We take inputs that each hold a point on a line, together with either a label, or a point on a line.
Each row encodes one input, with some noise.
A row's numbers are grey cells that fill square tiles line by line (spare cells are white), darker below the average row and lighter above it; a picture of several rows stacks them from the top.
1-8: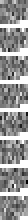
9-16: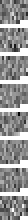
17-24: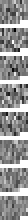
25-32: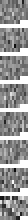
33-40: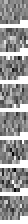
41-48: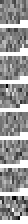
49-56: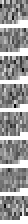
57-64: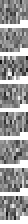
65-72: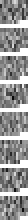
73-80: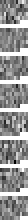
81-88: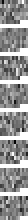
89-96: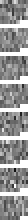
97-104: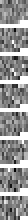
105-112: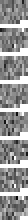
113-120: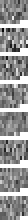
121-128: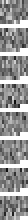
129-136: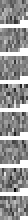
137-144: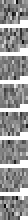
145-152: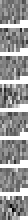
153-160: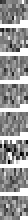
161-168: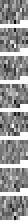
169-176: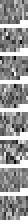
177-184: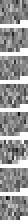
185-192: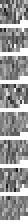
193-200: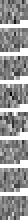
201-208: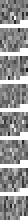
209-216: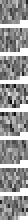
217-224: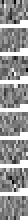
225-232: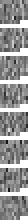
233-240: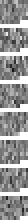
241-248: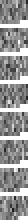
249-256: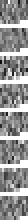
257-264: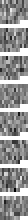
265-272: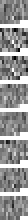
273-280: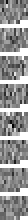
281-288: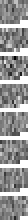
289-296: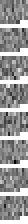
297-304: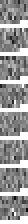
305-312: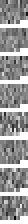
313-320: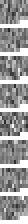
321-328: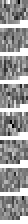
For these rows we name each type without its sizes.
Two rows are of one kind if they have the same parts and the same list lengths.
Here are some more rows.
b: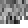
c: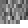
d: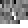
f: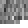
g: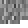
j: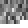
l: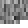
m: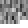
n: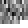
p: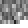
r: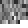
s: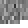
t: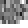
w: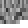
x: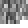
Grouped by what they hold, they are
b, f, g, l, s, w
c, d, j, m, n, p, r, t, x

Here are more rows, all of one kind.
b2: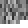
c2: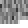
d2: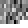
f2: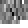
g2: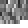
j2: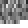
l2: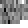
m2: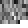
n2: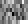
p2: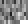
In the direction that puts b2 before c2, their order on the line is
j2, g2, l2, b2, m2, n2, f2, p2, c2, d2.
